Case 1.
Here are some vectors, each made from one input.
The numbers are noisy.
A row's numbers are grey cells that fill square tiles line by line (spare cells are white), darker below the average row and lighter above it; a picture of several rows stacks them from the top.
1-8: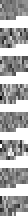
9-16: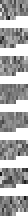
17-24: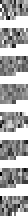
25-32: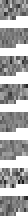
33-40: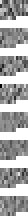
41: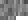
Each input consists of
a list of up to two points on a 4-point line.
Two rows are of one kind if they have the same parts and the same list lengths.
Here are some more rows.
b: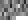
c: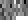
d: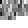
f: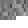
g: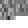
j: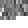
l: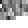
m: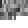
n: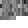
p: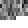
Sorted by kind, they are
b, g, j, n
c, f, l, p
d, m

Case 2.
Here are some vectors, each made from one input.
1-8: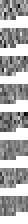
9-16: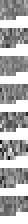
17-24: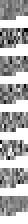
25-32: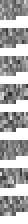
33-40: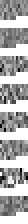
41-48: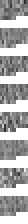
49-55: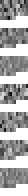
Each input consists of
a point on a 4-point line and a true/false value.
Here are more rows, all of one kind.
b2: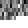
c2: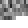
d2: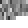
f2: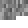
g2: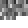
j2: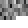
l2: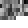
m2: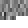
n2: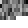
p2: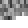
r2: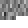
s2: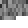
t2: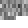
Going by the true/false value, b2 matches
d2, g2 and s2.
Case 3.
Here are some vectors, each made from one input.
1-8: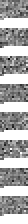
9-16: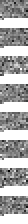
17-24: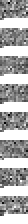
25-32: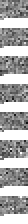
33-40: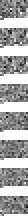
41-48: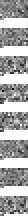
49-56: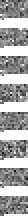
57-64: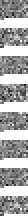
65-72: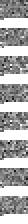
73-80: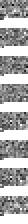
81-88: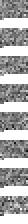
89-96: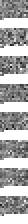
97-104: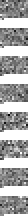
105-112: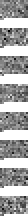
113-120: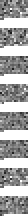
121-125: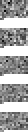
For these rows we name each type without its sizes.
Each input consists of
either a point on a line, or four true/false values.
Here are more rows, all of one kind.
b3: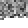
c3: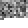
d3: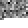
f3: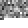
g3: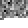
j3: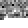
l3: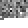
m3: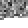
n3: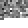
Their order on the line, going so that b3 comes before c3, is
d3, g3, m3, b3, c3, l3, n3, f3, j3.
